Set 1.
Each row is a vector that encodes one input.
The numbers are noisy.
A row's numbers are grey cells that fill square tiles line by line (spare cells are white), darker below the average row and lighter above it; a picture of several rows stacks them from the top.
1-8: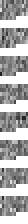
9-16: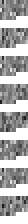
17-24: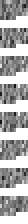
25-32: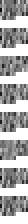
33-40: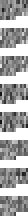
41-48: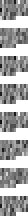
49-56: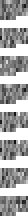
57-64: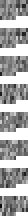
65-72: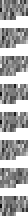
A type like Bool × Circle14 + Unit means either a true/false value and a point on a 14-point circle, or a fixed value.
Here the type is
Circle9 + Line6.
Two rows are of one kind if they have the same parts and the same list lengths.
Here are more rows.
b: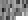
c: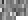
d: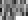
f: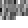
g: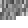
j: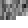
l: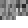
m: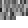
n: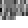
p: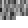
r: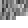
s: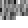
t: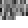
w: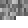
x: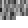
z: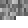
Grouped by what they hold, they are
b, c, g, j, l, r, w, z
d, f, m, n, p, s, t, x

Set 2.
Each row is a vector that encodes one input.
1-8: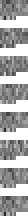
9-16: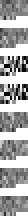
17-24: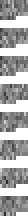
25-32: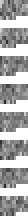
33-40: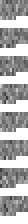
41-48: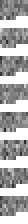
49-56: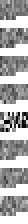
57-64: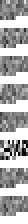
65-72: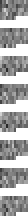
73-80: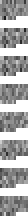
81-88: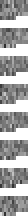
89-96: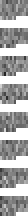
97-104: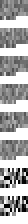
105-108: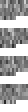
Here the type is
Bool × Tree14 + Unit.
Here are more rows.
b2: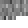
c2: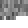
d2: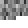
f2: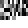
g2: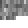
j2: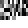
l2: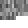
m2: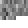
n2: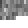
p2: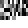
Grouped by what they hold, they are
b2, c2, d2, g2, l2, m2, n2
f2, j2, p2

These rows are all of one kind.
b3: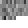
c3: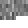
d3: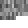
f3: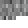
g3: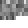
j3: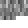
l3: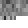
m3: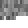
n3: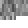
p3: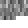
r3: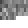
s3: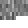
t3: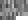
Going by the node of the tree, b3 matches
d3 and t3.
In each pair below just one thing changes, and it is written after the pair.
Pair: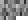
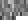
the true/false value
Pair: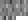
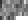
the true/false value
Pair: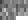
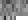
the true/false value
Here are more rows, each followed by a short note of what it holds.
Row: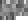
a node of a 14-node tree and a true/false value
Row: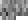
a node of a 14-node tree and a true/false value
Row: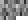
a node of a 14-node tree and a true/false value
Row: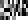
a fixed value
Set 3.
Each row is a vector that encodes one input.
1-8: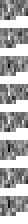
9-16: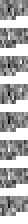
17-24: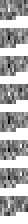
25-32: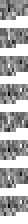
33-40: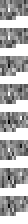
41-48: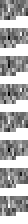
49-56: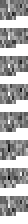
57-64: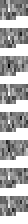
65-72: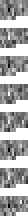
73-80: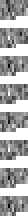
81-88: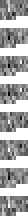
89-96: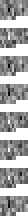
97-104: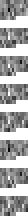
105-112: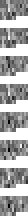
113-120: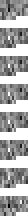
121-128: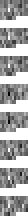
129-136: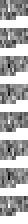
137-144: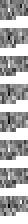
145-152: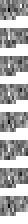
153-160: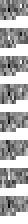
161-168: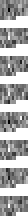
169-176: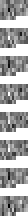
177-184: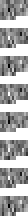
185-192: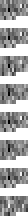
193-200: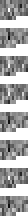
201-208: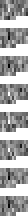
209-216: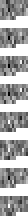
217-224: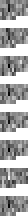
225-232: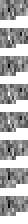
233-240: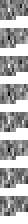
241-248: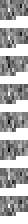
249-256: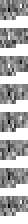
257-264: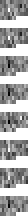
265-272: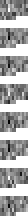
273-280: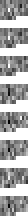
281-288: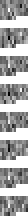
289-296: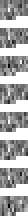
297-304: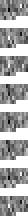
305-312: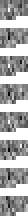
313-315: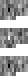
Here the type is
Bool × (Circle9 + Unit).
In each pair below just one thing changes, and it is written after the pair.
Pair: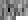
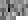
the place on the 9-point circle
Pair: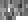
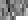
the true/false value
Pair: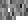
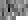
the true/false value
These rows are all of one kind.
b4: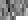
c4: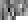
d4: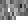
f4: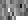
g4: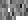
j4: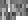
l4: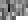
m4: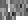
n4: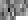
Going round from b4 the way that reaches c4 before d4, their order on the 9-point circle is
b4, n4, c4, j4, m4, g4, f4, d4, l4.
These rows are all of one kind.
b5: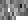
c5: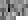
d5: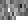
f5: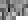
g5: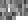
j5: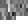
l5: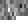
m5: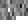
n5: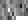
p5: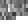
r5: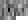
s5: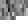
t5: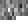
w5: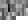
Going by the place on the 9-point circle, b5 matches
d5, f5 and l5.
